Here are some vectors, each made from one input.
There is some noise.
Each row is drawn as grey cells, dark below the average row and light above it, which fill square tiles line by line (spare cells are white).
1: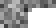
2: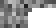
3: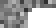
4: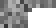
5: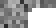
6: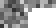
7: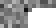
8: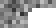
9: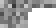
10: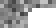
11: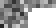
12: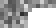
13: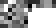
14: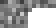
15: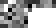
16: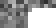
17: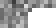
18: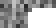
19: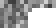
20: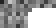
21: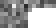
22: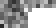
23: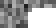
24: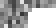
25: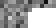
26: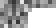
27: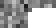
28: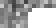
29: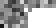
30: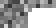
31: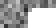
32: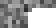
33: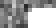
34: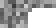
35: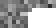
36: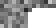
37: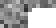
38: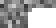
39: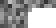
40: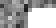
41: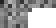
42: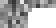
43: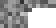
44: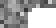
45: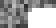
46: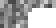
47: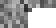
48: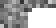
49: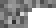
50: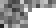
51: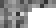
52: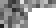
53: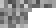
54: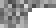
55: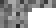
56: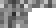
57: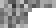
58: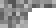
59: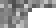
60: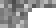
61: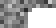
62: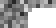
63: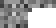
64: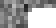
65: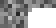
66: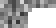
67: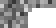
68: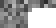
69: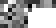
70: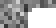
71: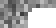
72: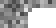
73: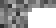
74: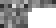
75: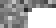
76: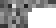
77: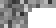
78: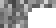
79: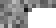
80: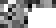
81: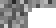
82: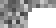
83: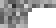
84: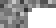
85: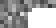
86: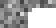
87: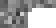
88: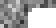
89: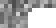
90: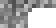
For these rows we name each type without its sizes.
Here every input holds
a list of items, each a point on a line and a true/false value.
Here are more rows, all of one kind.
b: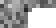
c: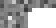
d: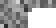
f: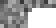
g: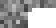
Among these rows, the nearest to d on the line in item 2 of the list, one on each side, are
f and g.
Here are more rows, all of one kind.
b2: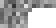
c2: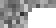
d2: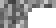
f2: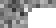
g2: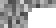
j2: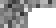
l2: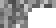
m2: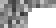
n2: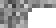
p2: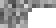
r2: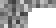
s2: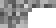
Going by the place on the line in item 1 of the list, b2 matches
c2, n2, p2 and s2.
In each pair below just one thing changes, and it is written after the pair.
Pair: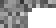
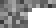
the place on the line in item 1 of the list
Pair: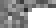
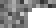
the place on the line in item 2 of the list
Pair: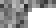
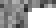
the place on the line in item 2 of the list
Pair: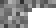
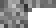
the true/false value in item 2 of the list
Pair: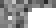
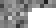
the place on the line in item 2 of the list
